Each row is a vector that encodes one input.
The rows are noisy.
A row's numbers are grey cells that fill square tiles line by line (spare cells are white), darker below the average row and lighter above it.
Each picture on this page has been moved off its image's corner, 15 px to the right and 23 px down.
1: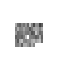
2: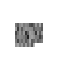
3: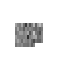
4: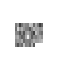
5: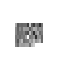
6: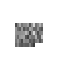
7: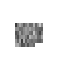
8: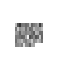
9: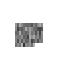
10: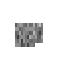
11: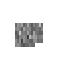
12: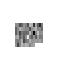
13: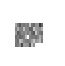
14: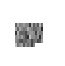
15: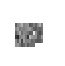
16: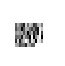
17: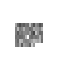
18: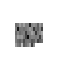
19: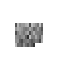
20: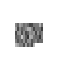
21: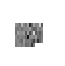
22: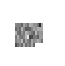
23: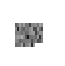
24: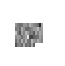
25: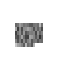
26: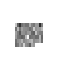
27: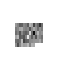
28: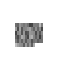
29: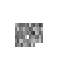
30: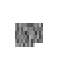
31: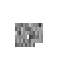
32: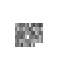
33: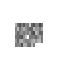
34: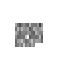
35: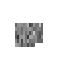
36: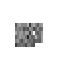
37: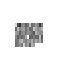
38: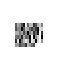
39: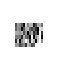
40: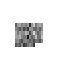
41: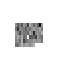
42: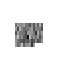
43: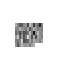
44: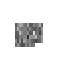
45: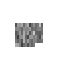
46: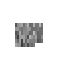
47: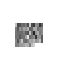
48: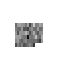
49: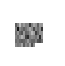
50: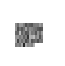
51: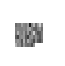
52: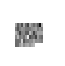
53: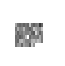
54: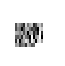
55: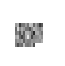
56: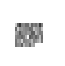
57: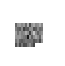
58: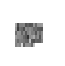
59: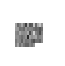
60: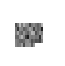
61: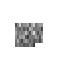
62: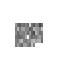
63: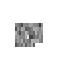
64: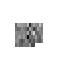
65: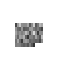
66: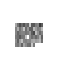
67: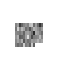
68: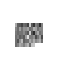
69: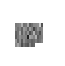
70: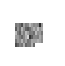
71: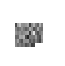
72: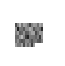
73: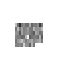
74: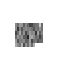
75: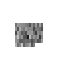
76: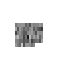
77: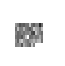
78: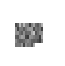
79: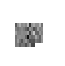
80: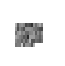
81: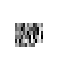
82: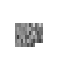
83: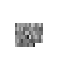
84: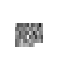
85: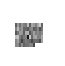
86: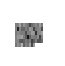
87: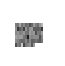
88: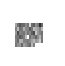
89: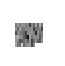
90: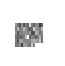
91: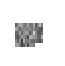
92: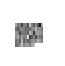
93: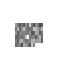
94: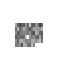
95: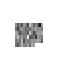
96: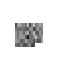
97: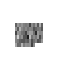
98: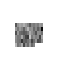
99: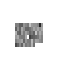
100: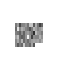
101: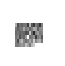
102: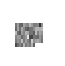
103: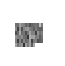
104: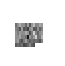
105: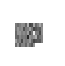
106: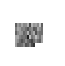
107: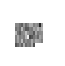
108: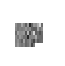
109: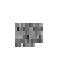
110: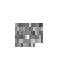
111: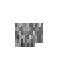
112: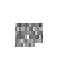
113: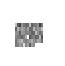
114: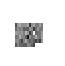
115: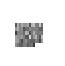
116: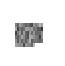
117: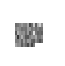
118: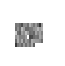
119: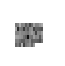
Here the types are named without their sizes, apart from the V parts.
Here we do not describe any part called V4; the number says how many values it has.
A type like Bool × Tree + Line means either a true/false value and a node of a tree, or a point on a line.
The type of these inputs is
List(Bool × V4).
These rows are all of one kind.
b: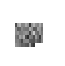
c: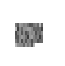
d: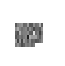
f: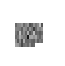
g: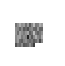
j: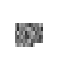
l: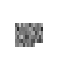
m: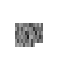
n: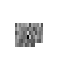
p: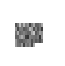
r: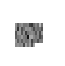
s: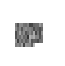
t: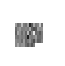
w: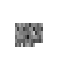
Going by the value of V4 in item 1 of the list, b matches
g, l, p and w.
